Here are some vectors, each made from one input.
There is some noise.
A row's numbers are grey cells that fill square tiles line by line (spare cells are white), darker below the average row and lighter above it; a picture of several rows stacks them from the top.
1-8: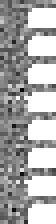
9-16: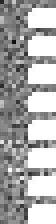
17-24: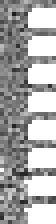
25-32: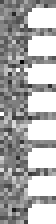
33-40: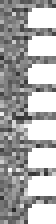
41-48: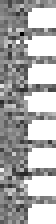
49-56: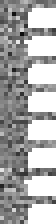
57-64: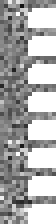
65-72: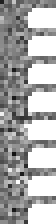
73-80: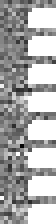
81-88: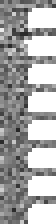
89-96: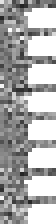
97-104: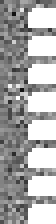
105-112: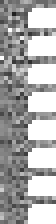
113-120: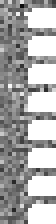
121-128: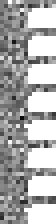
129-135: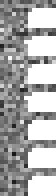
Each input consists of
either a point on an 11-point circle, or a point on a 13-point line and a true/false value.
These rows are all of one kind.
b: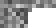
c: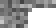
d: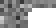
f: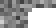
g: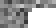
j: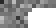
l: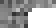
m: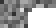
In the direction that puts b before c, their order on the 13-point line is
b, g, c, f, d, j, l, m.
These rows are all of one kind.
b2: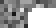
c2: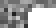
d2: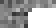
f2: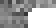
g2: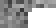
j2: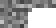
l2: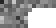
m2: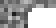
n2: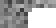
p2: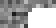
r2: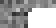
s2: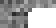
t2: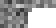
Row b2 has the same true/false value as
j2 and l2.
